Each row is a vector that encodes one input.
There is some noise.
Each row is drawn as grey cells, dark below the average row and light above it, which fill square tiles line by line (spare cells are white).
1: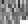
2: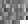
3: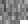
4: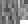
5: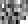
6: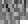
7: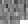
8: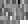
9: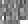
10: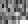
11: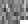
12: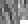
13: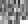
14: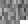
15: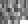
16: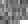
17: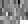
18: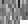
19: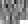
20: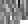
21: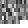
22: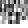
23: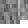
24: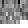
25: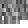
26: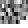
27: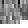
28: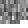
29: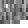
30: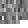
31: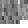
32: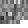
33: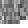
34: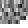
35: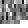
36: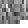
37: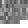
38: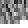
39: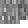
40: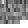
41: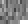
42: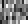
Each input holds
a point on a 5-point line and a true/false value.
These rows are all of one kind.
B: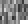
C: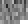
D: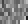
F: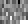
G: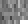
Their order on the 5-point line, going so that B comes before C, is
B, C, G, D, F.
